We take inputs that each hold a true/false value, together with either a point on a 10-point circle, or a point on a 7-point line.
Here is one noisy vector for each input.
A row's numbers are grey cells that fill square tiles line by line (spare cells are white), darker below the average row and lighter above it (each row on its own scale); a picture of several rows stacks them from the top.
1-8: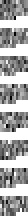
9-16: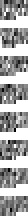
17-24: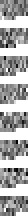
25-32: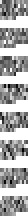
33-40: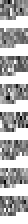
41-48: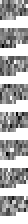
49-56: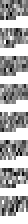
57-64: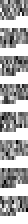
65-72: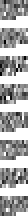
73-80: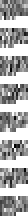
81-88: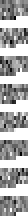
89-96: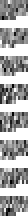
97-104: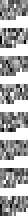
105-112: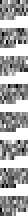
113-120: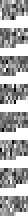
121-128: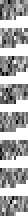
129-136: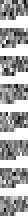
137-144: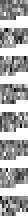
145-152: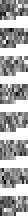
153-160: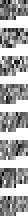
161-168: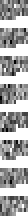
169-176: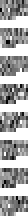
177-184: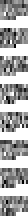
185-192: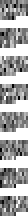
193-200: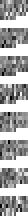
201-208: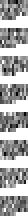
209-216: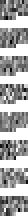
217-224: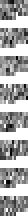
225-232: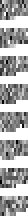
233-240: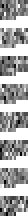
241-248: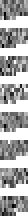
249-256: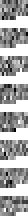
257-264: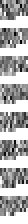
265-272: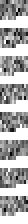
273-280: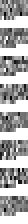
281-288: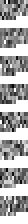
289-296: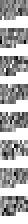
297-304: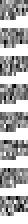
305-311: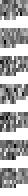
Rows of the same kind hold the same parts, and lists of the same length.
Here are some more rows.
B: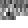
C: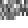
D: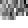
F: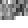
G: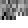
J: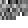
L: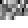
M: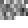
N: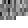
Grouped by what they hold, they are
B, C, G, J, N
D, F, L, M

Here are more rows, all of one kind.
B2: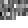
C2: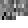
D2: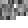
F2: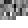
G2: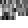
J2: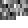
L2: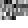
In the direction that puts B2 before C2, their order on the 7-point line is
L2, F2, J2, D2, B2, C2, G2.
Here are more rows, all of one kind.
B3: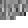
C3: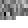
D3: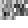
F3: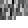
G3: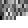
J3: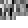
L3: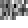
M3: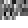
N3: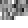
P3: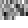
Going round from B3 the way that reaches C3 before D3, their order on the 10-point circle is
B3, N3, G3, F3, J3, M3, C3, P3, D3, L3.
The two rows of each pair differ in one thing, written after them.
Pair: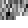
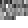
the place on the 7-point line
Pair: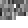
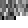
the place on the 7-point line
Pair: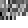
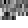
the place on the 7-point line
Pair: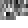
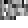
the place on the 7-point line
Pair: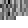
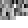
the true/false value
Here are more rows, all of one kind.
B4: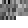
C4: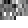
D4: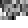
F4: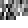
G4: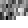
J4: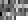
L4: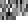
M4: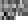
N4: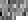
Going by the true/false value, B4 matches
C4 and J4.
